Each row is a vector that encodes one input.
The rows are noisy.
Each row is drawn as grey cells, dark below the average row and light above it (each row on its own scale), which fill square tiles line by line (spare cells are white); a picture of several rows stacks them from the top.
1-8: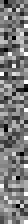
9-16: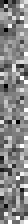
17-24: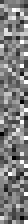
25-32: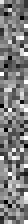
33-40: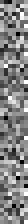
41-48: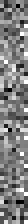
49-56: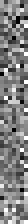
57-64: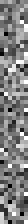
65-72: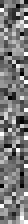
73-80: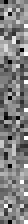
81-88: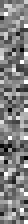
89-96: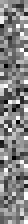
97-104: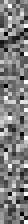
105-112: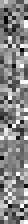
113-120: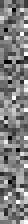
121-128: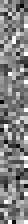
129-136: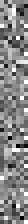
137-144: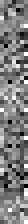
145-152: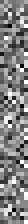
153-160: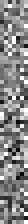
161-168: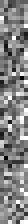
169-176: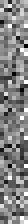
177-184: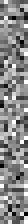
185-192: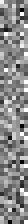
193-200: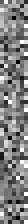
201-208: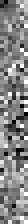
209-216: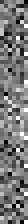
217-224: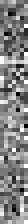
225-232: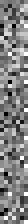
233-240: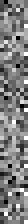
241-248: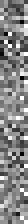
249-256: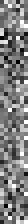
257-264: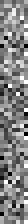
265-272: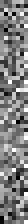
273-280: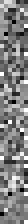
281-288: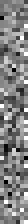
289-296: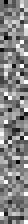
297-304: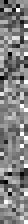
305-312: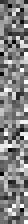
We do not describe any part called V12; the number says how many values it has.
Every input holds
a point on each of two 9-point circles and a value of V12.
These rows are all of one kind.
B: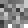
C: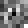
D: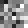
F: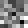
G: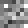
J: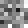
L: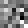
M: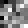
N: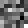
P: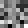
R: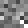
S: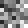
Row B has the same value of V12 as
C, L, M and N.
